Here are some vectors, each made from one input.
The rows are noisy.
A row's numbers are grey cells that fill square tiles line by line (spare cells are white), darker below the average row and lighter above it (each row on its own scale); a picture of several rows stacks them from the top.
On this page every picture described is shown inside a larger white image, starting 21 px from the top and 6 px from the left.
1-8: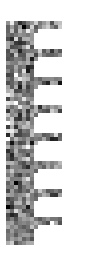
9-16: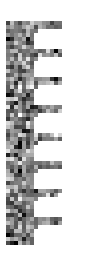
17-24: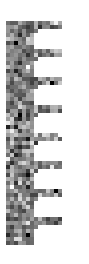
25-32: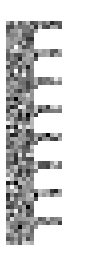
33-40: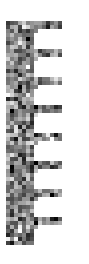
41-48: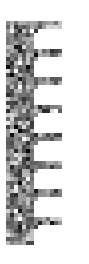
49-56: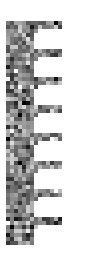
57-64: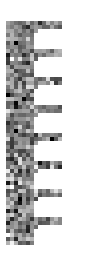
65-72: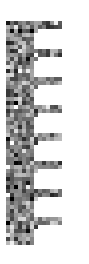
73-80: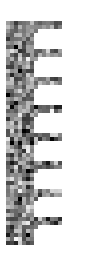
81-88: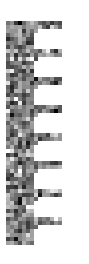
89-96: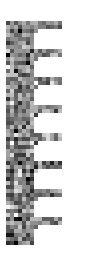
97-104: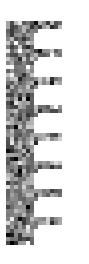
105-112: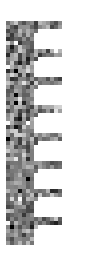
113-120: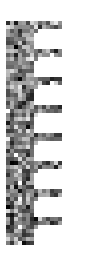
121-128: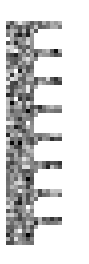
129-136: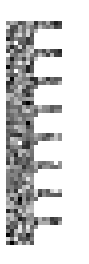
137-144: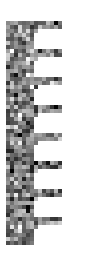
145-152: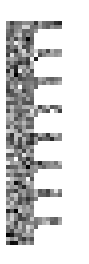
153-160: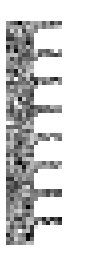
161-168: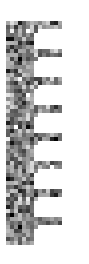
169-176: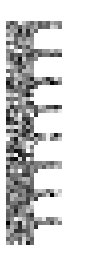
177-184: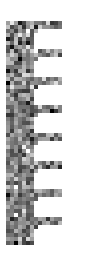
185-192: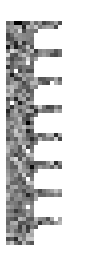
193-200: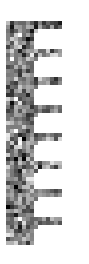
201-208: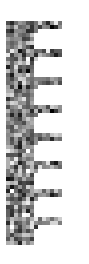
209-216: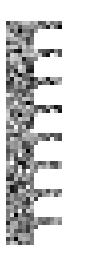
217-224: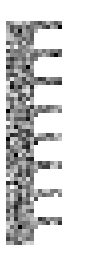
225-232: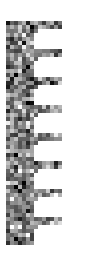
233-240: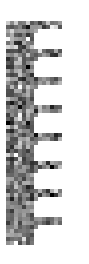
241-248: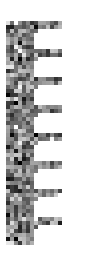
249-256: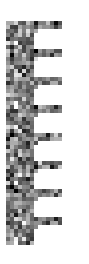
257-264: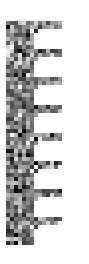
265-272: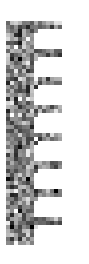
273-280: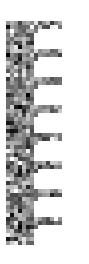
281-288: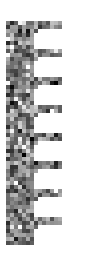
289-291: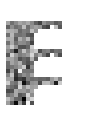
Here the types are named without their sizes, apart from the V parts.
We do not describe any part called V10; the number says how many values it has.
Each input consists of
a list of items, each a true/false value and a value of V10.
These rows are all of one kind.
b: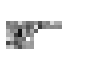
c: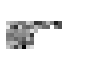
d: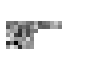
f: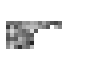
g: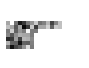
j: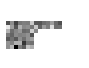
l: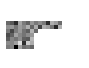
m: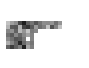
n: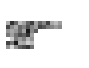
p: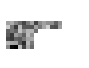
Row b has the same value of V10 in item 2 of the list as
c, j and n.
